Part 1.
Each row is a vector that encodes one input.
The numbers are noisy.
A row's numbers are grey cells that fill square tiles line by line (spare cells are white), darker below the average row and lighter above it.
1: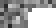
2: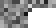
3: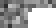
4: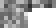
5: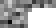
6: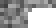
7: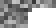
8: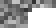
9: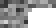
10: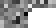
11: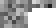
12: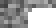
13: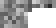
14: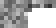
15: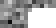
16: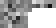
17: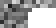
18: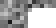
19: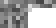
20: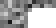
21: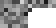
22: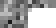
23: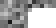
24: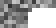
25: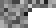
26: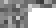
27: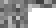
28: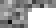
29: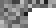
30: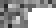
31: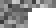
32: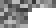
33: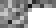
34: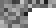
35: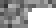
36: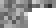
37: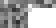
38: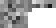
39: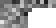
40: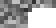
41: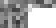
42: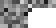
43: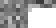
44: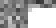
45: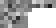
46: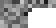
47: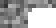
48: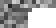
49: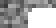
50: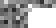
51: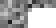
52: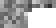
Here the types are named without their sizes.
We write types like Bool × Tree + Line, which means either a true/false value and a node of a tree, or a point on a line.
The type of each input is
Label.
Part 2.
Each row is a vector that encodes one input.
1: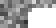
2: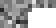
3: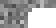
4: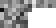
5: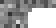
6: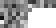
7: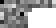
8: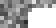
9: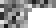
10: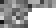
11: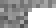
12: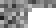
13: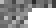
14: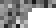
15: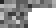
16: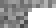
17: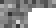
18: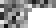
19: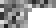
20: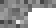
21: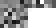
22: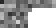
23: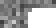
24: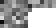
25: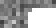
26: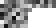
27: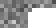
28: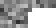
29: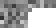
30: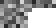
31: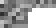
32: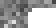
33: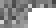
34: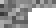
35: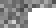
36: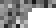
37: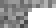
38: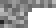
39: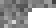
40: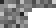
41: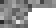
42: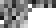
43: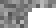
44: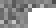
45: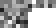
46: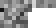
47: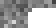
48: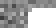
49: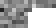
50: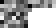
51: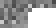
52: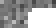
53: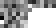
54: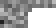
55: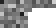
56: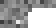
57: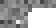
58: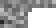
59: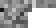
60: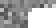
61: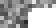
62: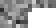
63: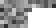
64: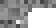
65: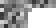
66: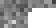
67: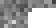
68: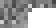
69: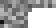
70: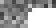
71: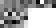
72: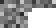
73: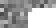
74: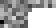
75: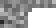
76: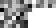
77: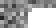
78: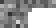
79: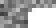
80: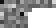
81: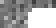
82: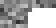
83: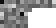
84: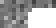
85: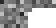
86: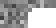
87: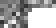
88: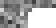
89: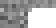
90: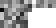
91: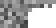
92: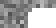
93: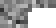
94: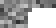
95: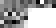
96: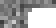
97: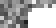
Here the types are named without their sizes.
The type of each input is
Tree + Unit.
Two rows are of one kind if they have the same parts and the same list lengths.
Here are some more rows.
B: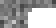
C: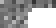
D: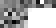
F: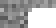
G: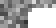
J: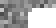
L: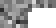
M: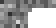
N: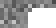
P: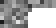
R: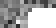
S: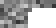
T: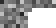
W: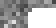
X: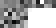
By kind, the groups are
B, C, F, G, J, L, M, N, P, R, S, T, W
D, X

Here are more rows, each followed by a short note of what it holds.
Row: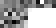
a fixed value
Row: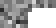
a node of a tree
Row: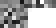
a fixed value
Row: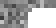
a node of a tree
